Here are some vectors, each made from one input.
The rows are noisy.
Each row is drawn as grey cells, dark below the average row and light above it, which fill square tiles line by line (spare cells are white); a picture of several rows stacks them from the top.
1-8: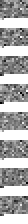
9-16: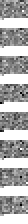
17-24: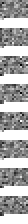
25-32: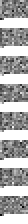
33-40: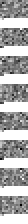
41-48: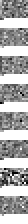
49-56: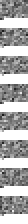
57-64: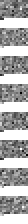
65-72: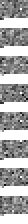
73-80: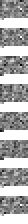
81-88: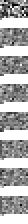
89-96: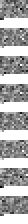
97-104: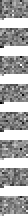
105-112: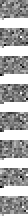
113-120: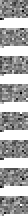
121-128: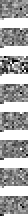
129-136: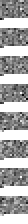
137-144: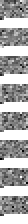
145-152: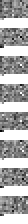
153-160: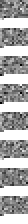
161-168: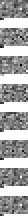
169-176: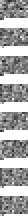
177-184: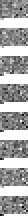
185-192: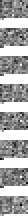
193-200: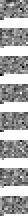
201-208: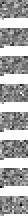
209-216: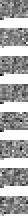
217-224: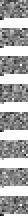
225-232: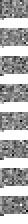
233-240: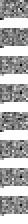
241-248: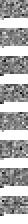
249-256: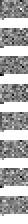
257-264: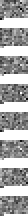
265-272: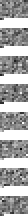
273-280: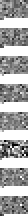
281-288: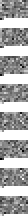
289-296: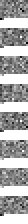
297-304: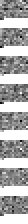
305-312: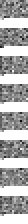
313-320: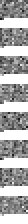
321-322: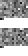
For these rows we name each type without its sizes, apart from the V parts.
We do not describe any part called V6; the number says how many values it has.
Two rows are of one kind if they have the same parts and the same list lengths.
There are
3 kinds of row.
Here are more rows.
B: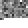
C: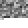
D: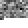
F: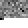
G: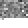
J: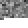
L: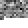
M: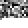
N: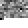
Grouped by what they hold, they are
B, D, F, J, L, N
C, G
M

